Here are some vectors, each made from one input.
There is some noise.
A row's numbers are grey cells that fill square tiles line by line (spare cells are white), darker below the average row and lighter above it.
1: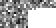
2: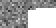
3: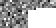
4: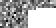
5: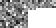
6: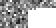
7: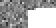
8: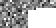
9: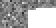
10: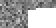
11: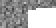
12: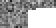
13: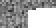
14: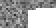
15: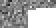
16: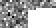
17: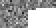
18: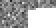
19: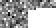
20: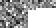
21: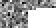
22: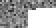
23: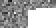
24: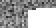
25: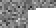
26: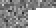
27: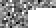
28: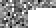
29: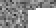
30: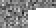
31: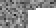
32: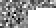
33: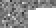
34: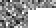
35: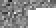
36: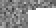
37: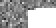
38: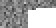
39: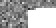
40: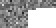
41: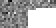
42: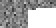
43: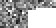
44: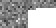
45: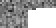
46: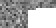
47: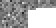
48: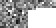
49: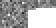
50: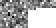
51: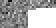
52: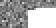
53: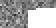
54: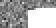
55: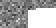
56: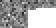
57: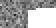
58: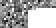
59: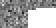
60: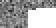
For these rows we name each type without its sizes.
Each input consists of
a node of a tree and a true/false value.
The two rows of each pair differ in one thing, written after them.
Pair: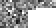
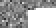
the true/false value
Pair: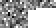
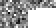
the node of the tree
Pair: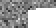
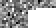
the true/false value
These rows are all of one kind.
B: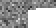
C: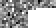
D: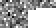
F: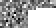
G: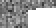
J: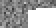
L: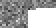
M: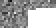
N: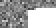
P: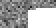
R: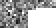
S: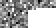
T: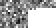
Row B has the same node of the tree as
C, L, P and S.
